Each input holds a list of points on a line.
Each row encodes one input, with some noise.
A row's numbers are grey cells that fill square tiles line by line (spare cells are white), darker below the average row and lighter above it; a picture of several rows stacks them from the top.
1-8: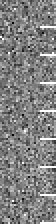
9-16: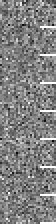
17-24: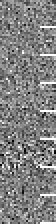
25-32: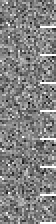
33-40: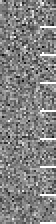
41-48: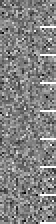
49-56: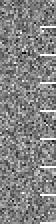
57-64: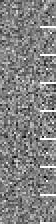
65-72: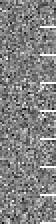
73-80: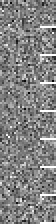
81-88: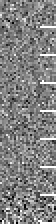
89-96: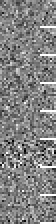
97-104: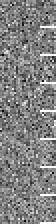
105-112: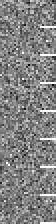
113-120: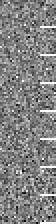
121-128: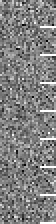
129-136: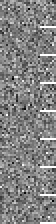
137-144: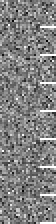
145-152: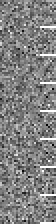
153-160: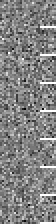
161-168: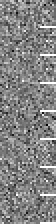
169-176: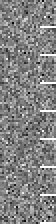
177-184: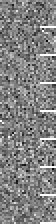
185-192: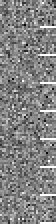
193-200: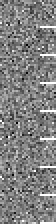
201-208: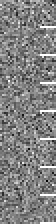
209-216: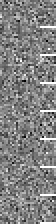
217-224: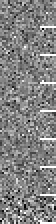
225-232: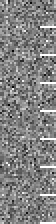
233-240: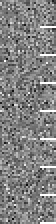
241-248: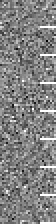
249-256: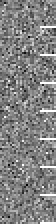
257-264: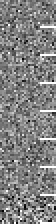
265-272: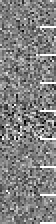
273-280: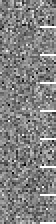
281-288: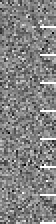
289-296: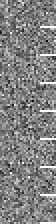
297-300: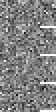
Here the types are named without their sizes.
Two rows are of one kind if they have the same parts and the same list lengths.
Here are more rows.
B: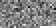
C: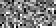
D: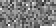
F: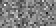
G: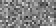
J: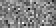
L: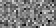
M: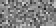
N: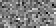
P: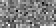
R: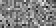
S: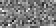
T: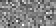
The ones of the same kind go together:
B, D, F, G, N, S
C
J, L, R
M, P, T

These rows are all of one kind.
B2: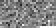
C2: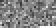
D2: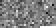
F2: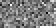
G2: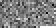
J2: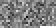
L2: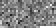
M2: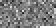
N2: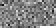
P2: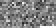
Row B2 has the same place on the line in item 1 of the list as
C2, D2 and L2.
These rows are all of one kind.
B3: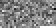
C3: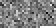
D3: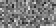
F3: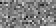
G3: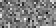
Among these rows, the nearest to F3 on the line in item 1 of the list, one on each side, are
B3 and D3.
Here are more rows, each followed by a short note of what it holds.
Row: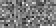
a list of three items
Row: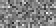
a list of two items
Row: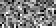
the empty list
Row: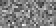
a list of three items
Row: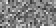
a list of two items
